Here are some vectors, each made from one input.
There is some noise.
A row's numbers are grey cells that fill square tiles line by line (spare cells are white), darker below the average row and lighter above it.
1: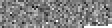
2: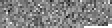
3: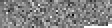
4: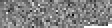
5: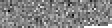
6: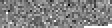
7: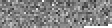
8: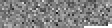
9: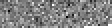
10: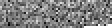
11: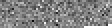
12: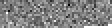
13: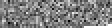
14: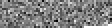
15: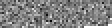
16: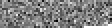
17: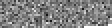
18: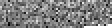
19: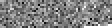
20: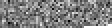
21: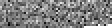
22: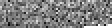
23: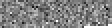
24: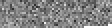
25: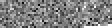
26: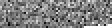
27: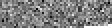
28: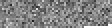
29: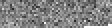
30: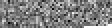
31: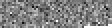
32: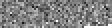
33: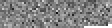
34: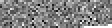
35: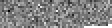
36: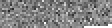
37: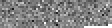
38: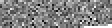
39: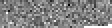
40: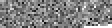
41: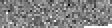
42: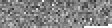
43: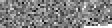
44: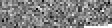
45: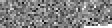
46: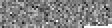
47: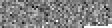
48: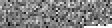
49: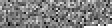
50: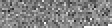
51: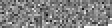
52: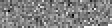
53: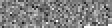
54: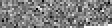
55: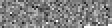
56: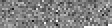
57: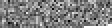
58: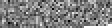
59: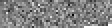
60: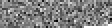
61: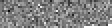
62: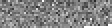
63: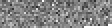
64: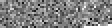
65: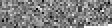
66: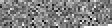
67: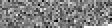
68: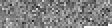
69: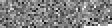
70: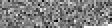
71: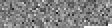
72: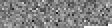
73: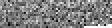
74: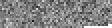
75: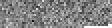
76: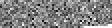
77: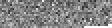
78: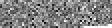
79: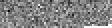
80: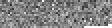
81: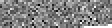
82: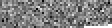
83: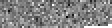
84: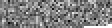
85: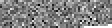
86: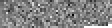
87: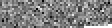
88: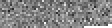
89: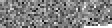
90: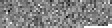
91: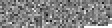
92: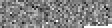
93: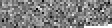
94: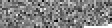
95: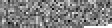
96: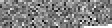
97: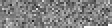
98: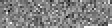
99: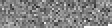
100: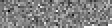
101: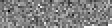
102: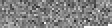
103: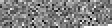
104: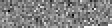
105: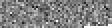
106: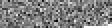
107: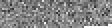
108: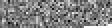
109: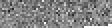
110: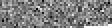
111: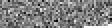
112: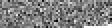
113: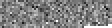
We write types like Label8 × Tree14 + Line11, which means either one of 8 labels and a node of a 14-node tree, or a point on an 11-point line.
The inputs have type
Bool × (Circle6 + Unit) + Line6.
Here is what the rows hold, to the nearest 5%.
About 45% of them hold a point on a 6-point line. The rest hold a true/false value, together with either a point on a 6-point circle, or a fixed value.
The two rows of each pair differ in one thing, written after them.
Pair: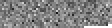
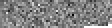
the true/false value
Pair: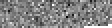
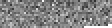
the true/false value
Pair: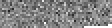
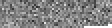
the place on the 6-point circle
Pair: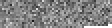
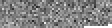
the place on the 6-point circle
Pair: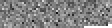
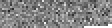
the place on the 6-point circle
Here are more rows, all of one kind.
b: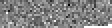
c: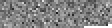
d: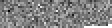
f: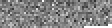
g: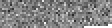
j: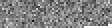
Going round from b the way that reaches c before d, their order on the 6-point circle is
b, c, d, g, f, j.
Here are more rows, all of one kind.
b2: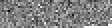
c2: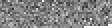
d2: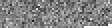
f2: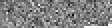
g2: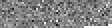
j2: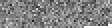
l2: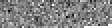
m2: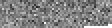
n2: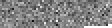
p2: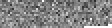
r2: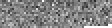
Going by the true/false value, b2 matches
f2 and l2.
